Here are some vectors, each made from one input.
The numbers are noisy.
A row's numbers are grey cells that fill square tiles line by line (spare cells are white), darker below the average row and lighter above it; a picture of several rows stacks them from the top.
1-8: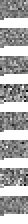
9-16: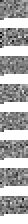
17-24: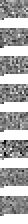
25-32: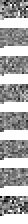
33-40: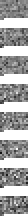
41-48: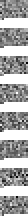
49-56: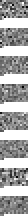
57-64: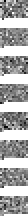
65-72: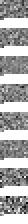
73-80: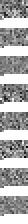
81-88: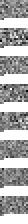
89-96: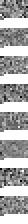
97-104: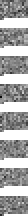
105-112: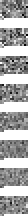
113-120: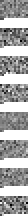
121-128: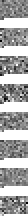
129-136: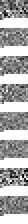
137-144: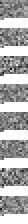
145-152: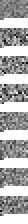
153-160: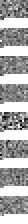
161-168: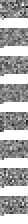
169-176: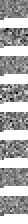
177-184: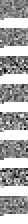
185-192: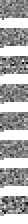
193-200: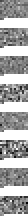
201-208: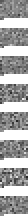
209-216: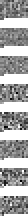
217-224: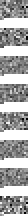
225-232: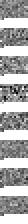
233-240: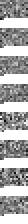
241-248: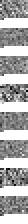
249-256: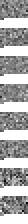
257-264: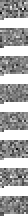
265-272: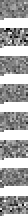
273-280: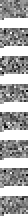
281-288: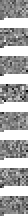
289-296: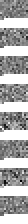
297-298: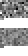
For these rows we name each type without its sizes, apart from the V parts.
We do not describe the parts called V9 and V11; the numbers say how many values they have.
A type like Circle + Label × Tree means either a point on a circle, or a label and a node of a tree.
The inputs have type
(Bool × V11 + Unit) × V9 + Label × Line.
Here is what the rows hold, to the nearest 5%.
About 20% of them hold a label and a point on a line. The rest hold a value of V9, together with either a fixed value, or a true/false value and a value of V11.
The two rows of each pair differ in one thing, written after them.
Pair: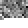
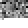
the label
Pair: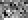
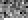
the label
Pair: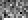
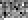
the label
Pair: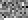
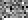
the label
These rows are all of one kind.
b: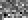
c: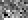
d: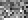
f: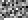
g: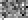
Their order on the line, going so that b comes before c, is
b, c, g, d, f.
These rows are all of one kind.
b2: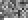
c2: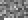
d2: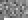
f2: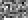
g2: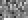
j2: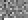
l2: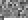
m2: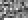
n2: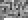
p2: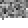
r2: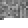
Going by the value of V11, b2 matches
c2, m2 and n2.
